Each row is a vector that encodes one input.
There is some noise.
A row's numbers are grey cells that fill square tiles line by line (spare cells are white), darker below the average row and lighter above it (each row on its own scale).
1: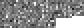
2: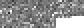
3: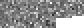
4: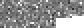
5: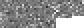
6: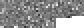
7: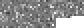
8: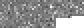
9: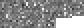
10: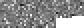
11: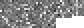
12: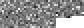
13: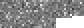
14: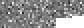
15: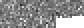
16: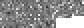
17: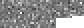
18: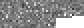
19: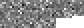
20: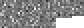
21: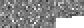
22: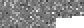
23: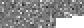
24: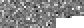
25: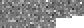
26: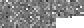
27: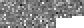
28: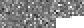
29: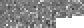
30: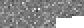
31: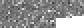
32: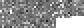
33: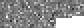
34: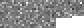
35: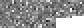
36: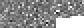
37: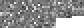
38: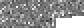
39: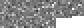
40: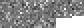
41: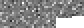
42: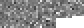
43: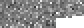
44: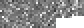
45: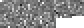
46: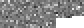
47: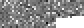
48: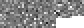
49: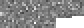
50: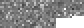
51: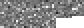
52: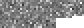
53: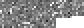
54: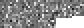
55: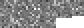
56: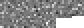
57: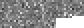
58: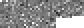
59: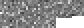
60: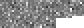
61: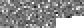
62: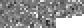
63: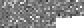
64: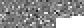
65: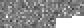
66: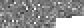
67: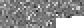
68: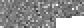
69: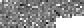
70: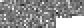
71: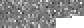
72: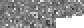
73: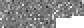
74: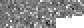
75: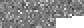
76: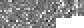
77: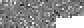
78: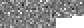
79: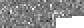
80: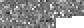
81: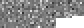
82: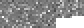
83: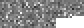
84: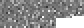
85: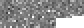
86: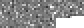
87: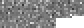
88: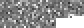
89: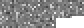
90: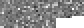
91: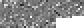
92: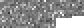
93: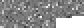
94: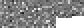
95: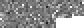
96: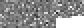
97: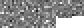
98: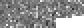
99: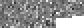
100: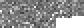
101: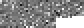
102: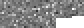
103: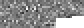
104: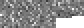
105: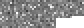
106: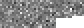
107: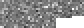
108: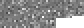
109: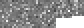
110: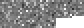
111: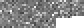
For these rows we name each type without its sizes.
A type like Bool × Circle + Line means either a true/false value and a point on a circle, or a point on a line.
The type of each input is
Line + Tree.
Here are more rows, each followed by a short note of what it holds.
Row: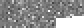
a node of a tree
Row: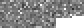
a node of a tree
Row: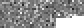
a node of a tree
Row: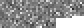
a node of a tree
